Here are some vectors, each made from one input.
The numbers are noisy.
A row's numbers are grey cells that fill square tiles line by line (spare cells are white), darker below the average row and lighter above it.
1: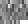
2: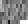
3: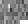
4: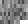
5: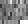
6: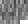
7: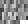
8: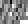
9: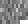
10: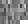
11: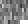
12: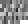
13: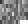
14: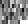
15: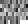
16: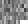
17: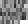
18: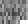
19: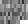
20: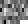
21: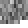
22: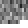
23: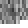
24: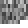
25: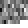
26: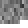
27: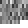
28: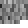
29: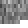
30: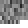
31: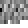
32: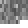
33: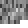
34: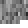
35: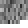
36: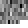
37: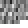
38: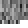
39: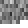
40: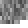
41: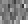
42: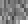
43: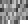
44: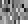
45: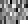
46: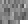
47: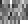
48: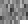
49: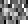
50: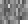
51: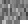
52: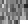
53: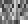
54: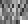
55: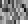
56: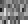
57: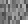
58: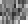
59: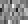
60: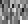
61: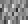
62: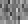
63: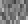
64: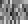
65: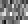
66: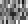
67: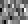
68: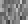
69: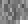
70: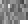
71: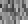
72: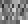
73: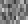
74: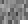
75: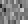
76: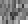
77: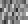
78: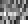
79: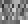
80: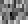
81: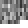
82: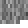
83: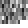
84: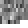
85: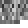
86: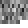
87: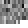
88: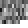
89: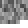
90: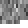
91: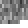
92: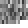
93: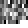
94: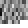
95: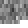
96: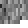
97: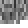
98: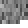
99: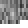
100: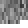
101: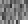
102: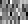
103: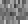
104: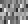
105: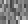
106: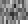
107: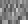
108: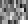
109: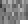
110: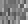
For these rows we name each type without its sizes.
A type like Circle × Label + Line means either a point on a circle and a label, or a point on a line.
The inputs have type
(Bool × Bool × Bool × Bool + Unit) × Circle + List(Line).
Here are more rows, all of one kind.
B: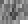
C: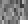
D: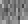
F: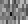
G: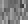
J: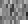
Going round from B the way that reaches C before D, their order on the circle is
B, C, G, F, D, J.
